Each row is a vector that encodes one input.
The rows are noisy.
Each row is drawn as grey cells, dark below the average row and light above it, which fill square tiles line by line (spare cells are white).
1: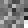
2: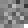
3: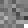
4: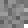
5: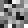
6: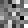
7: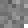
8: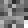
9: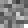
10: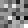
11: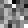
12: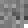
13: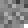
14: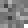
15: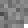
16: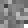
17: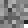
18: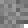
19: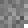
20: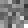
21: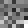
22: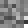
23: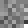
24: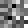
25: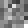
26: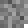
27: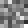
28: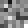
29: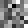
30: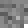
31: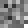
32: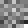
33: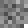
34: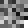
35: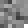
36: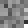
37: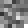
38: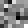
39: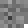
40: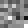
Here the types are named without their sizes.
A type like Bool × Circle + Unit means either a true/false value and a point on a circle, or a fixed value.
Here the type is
Bool × Label.
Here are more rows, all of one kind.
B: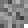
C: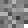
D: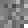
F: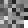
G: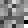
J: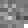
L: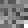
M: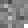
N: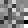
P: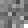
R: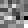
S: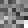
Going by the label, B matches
F, G and J.
